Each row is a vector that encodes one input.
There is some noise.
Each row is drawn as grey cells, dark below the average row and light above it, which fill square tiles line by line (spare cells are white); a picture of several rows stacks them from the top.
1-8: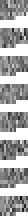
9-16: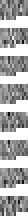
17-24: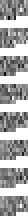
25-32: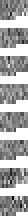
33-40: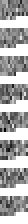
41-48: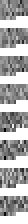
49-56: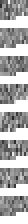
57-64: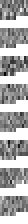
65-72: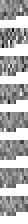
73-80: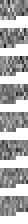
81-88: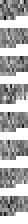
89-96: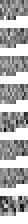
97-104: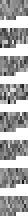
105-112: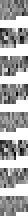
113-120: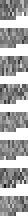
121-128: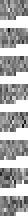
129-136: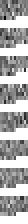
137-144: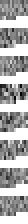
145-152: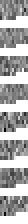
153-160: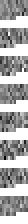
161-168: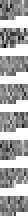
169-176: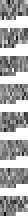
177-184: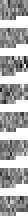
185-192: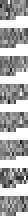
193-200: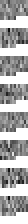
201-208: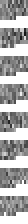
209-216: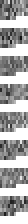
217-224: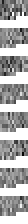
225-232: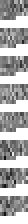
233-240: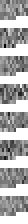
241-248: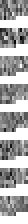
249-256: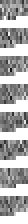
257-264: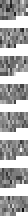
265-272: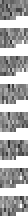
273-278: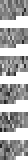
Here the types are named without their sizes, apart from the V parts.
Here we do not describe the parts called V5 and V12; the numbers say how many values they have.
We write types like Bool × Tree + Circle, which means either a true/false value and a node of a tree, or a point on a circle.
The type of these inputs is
Bool × Label + Unit + V5 × V12.
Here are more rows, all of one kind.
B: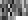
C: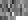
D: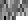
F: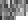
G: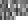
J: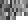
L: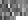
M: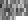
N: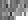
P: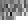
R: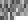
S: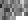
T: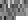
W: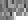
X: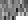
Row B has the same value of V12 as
F, G, L and T.
